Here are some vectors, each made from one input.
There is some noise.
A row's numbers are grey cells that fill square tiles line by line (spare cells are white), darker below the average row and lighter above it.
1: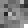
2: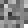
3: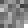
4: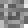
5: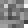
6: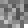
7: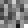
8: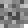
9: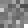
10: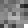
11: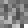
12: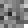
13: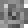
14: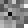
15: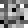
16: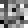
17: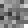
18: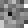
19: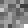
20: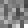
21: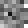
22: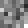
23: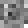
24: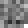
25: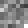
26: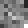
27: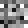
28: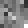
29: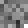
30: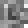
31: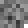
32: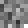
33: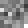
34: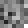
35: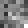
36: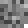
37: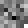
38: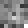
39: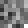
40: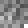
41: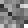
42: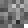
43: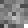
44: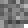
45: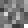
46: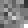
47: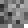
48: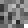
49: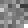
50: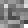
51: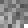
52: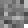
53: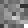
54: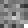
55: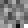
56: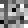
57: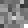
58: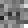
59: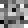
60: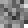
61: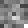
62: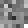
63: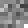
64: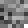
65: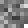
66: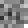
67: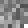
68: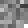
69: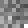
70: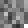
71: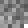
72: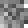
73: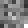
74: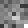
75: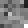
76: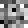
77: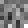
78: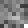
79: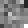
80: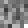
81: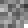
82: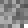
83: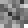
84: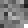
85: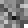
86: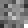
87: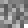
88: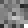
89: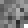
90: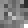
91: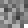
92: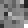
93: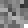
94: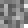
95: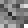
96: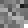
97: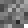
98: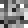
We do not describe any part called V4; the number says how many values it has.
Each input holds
a list of up to two items, each a true/false value and a value of V4.
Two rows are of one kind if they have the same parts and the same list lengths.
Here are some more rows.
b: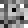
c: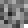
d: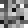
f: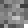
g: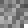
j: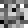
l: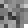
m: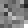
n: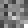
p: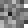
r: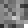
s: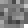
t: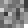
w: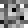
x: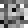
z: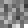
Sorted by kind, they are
b, d, j, w, x
c, l, p, s
f, g, m, n, r, t, z

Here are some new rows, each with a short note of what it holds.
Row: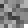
a list of two items
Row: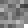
a list of one item
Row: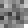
a list of two items
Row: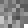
a list of one item
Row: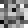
the empty list
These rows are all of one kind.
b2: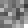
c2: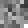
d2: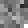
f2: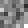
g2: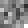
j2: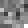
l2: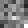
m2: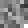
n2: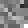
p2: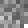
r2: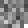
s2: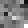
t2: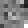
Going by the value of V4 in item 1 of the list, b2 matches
f2, g2 and j2.
